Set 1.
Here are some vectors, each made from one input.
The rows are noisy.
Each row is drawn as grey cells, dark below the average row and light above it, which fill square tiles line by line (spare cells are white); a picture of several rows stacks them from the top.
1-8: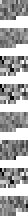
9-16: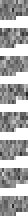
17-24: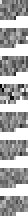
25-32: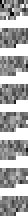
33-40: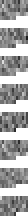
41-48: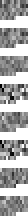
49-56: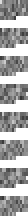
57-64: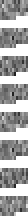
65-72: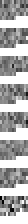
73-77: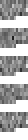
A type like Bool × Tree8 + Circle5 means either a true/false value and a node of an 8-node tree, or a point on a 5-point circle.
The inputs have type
Tree10 + Unit.
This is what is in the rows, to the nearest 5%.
About 10% of them hold a fixed value. The rest hold a node of a 10-node tree.
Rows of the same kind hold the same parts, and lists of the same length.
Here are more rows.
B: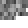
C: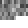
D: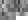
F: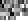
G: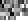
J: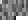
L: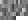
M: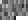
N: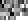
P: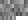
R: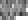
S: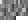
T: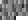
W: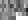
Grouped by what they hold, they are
B, C, D, J, L, M, P, R, S, T, W
F, G, N

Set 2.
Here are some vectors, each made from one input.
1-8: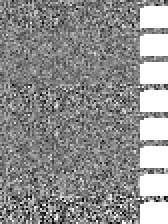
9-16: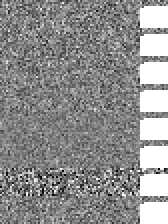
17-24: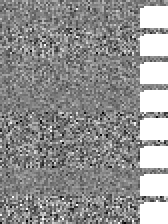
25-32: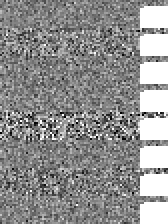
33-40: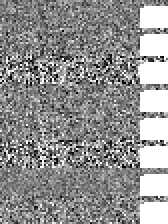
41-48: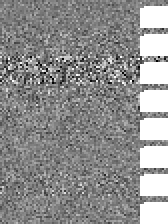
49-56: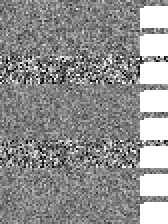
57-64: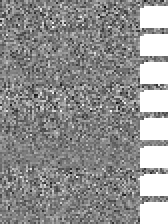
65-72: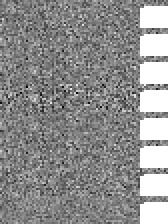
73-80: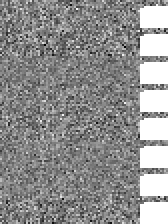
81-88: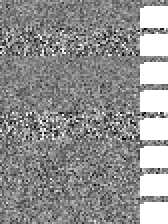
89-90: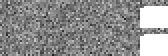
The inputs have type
Tree16.
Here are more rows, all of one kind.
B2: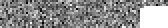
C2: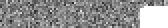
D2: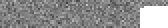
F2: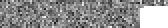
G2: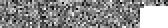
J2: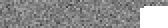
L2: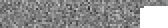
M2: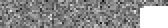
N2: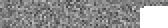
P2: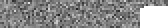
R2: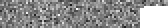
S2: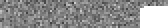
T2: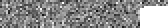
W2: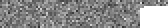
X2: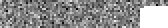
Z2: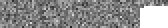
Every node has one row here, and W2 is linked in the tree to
B2, D2 and T2.
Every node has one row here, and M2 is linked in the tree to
F2.
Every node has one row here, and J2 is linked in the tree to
D2, N2 and R2.
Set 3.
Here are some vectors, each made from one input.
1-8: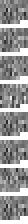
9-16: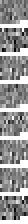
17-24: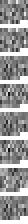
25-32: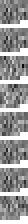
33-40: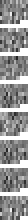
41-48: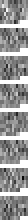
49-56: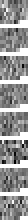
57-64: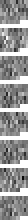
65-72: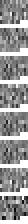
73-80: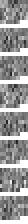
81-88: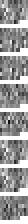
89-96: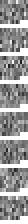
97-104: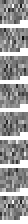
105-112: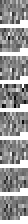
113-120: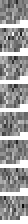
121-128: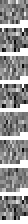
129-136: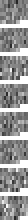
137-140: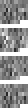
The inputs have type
Tree12 + Unit.
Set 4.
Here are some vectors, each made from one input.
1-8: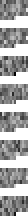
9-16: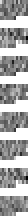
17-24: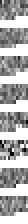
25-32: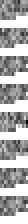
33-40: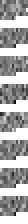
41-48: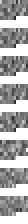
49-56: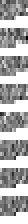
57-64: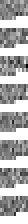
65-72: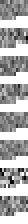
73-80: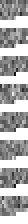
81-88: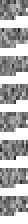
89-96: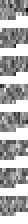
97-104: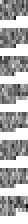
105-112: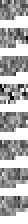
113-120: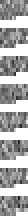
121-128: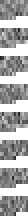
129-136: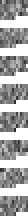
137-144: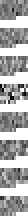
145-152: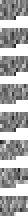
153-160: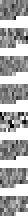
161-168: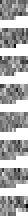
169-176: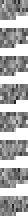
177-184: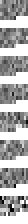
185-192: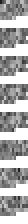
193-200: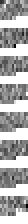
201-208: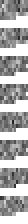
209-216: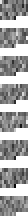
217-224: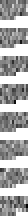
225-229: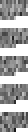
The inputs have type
Tree10 + Unit.
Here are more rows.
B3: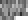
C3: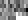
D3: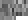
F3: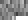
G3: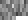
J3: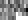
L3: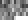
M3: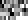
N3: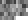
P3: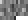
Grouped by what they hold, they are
B3, C3, D3, F3, G3, J3, L3, N3, P3
M3

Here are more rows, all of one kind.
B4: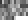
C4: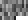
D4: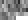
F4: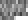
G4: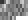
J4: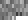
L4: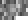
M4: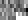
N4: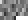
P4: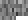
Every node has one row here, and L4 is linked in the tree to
B4 and F4.
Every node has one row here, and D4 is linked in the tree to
G4 and M4.
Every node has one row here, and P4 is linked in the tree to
J4 and N4.
